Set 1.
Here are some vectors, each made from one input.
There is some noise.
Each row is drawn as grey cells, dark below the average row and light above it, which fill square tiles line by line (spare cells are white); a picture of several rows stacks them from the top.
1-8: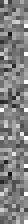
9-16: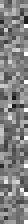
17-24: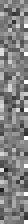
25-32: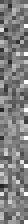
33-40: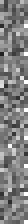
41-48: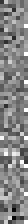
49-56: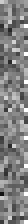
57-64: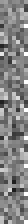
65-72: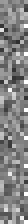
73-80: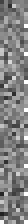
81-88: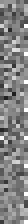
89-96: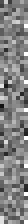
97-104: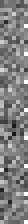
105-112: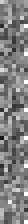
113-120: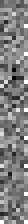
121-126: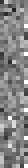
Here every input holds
a point on a 17-point circle.
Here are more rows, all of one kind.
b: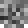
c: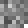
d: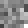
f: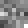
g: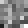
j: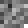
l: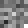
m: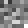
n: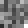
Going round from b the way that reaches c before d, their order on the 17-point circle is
b, c, f, n, g, d, l, m, j.
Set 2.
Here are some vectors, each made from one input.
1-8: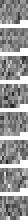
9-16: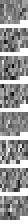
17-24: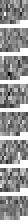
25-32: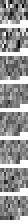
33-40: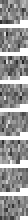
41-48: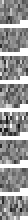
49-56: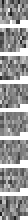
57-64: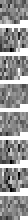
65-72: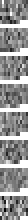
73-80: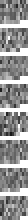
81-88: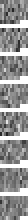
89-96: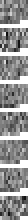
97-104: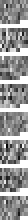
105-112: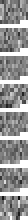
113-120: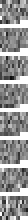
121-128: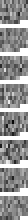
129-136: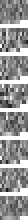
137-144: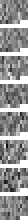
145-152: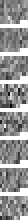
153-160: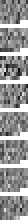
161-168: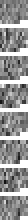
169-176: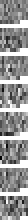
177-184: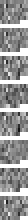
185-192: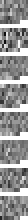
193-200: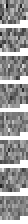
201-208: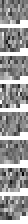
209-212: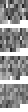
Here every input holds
a point on a 17-point line.
